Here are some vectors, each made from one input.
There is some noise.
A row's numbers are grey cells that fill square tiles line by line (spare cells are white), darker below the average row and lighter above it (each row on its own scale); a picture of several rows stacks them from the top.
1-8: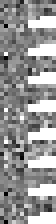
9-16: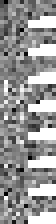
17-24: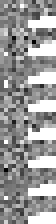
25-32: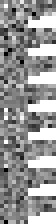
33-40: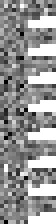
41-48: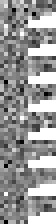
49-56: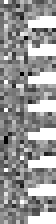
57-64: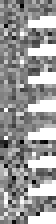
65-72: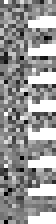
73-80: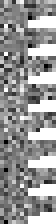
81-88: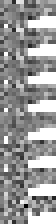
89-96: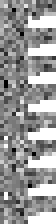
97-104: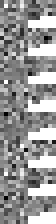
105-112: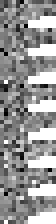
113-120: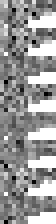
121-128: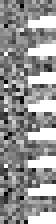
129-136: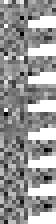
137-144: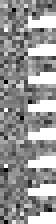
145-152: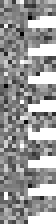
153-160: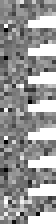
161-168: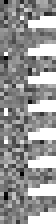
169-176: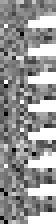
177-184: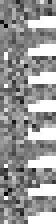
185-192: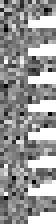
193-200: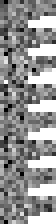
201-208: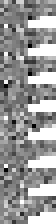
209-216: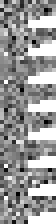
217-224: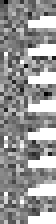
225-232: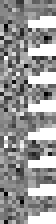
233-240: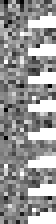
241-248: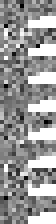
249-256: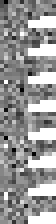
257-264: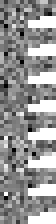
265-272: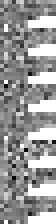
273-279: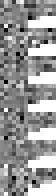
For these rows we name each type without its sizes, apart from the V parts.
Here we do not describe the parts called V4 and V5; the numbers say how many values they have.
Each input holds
a value of V4, together with either a point on a circle, or a true/false value and a value of V5.
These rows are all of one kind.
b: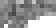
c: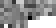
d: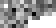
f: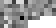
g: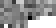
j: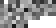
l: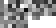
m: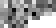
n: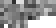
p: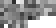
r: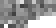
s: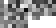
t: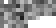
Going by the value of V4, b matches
d, m and r.
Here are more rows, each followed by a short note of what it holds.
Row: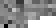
a point on a circle and a value of V4
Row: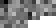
a point on a circle and a value of V4
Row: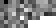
a point on a circle and a value of V4
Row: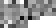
a true/false value, a value of V4 and a value of V5
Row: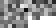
a true/false value, a value of V4 and a value of V5
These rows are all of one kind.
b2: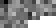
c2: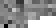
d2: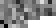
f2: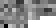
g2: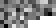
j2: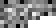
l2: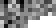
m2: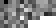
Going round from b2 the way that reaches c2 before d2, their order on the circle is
b2, l2, c2, d2, f2, g2, m2, j2.
